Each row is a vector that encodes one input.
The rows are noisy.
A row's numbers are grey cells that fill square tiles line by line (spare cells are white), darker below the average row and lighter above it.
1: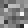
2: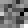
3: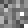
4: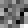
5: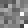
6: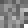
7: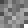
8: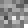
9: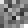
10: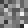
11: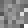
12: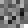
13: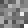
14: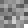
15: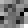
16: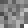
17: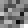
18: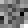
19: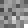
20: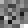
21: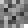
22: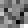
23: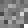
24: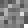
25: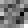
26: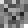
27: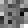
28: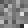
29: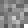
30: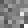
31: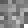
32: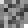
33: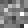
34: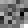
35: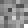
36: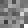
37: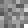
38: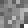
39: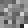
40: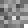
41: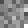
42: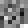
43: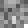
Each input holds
either a point on a 5-point line, or a point on a 6-point line.
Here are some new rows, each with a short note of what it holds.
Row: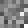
a point on a 6-point line
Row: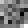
a point on a 5-point line
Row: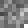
a point on a 6-point line
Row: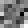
a point on a 5-point line
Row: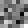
a point on a 5-point line
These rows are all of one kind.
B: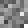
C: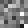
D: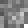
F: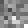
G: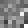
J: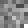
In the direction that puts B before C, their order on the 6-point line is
F, J, D, G, B, C.
